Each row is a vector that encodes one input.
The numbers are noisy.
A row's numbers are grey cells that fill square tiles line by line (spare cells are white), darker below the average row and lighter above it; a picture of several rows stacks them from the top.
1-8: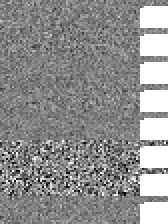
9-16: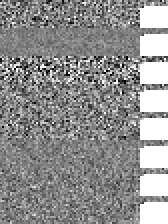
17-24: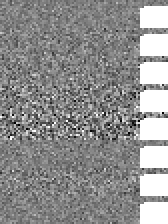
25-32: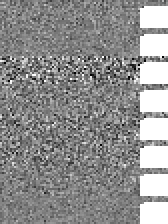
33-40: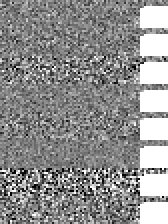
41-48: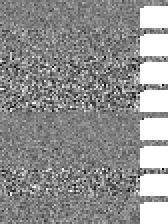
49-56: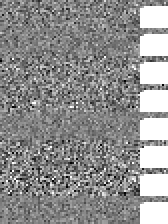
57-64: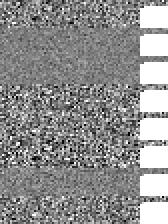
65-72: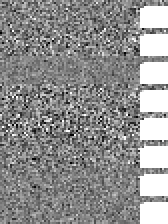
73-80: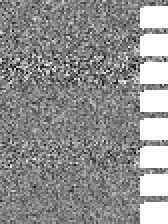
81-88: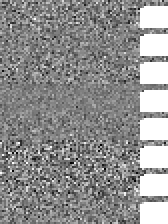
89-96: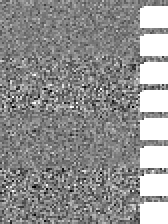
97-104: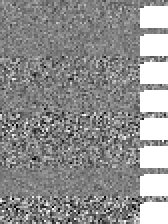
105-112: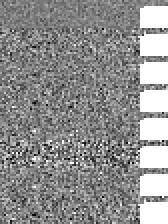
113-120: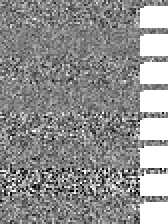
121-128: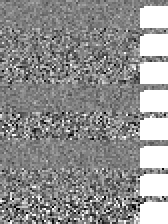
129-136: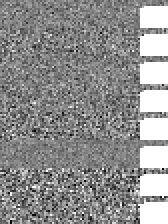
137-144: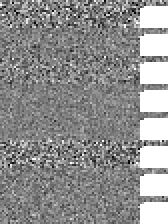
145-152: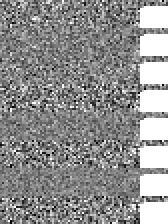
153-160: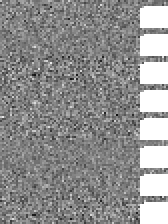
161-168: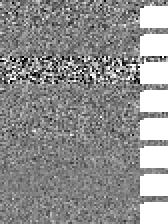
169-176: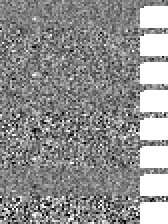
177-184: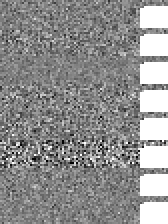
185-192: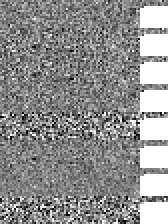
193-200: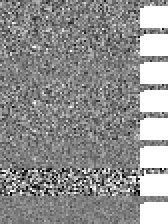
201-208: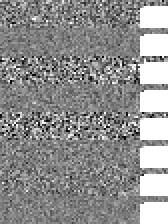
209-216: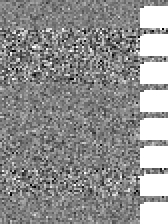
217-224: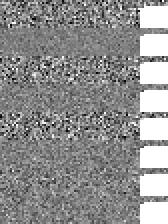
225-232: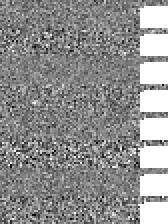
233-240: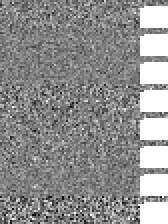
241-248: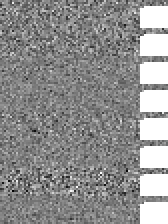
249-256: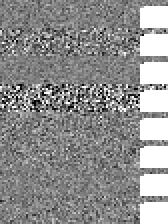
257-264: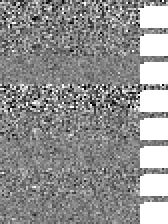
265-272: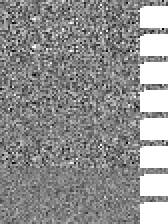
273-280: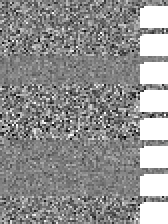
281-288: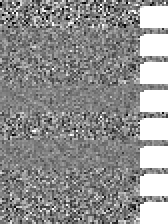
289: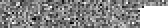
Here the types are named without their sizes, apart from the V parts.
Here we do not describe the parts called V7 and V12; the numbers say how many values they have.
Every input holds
a node of each of two trees, together with either a true/false value and a value of V7, or a list of values of V12.
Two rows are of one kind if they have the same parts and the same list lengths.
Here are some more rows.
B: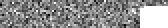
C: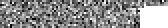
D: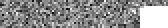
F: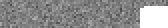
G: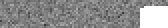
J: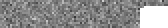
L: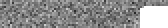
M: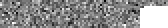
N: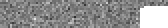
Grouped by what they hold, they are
B, C, J
D, G
F, N
L, M

